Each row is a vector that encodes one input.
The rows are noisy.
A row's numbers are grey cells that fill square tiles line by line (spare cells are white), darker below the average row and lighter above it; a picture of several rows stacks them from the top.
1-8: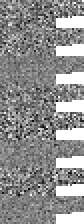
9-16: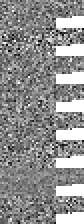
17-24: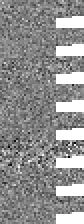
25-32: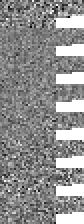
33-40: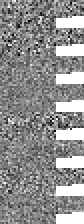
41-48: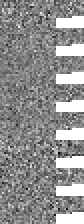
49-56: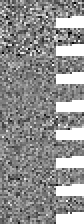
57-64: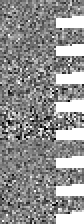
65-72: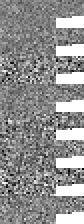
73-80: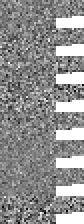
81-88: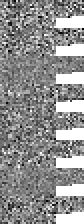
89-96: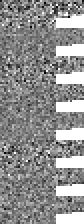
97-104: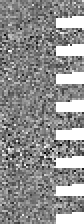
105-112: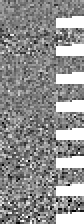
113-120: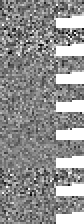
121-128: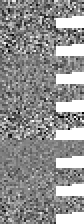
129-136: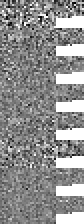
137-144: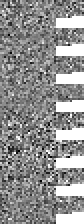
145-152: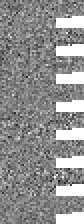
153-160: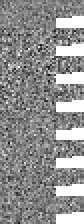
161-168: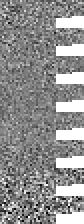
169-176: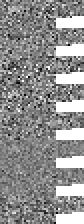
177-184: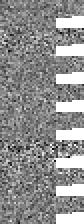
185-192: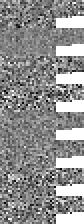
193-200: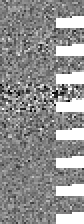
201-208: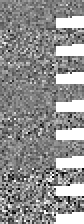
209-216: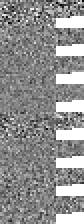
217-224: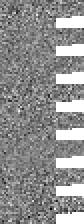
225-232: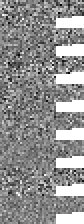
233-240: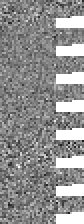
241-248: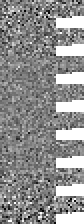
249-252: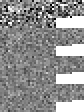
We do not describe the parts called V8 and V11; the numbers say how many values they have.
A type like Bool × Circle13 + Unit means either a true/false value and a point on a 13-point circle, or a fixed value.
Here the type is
Line10 + Line13 + V8 × V11.
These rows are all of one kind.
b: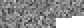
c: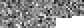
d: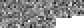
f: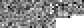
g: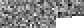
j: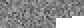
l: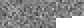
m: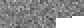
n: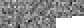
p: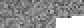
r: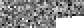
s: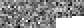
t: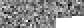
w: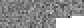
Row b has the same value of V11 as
c, p, r and s.
